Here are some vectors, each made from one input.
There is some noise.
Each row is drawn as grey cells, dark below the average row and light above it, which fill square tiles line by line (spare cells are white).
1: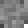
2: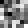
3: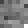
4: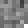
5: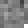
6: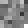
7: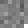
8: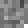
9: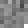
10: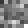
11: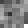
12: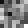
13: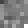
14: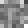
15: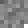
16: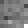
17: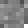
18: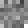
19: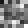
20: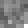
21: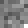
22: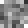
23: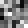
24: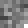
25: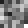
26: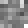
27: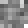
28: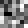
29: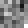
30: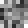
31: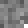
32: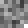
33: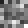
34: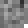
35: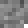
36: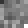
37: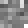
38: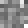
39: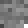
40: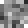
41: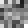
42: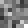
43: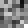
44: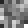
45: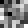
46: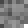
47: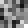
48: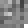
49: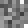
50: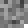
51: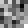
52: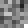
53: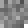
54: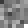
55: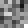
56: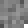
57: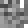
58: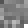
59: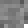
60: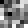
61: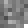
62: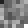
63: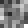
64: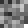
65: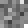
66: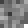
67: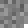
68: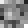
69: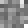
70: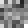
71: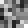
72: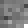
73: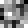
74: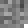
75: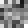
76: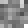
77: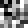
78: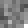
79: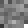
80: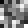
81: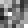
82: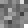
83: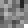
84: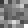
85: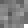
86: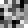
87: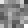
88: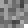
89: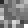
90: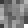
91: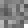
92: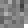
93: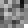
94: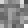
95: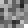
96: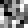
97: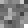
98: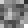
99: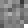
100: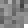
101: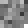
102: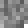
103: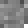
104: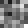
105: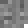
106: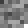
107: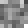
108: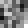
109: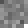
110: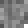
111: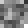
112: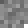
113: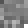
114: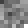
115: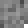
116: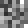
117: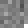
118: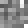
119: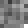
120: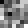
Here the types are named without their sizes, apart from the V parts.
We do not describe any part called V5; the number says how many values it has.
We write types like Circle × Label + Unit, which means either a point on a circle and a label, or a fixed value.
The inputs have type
Bool × List(V5) + Line.
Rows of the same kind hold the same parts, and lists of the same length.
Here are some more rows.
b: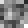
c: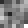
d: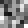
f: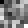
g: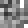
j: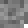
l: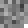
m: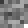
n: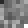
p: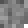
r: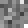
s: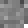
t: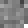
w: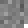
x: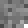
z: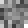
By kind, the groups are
b, g, r
c, j, p, s, t, x
d, z
f, l, m, n, w

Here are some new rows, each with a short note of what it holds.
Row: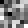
a true/false value, together with a list of one item
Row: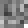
a true/false value, together with the empty list
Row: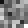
a true/false value, together with a list of one item
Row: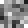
a point on a line
